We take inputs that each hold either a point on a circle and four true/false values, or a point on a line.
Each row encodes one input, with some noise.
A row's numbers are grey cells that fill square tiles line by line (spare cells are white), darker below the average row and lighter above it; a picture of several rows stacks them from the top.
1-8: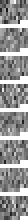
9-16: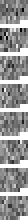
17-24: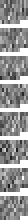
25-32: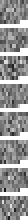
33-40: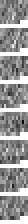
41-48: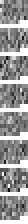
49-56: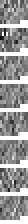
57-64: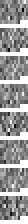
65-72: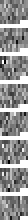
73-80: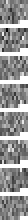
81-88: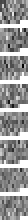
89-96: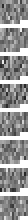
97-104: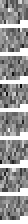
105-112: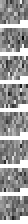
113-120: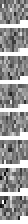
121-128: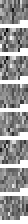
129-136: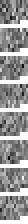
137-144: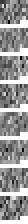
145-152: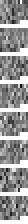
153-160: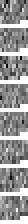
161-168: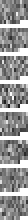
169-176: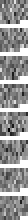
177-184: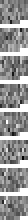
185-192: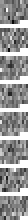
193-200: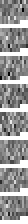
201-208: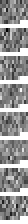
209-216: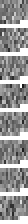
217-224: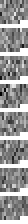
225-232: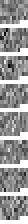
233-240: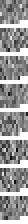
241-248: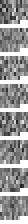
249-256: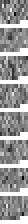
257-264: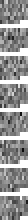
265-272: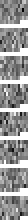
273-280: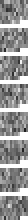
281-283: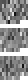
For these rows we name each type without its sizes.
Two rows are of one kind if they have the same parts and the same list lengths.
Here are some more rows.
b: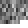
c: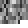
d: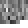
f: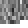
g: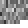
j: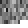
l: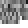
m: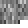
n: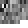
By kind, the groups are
b, c, j, n
d, f, g, l, m

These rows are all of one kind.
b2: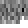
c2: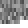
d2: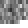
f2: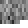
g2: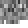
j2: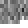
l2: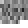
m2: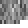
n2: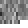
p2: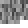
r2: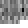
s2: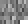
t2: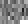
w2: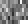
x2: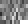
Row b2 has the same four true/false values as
j2, l2, r2 and t2.
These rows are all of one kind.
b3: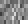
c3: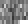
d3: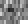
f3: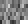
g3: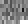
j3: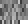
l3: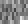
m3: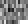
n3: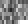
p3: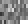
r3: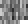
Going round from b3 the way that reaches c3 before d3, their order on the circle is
b3, n3, c3, p3, f3, m3, g3, j3, l3, d3, r3.
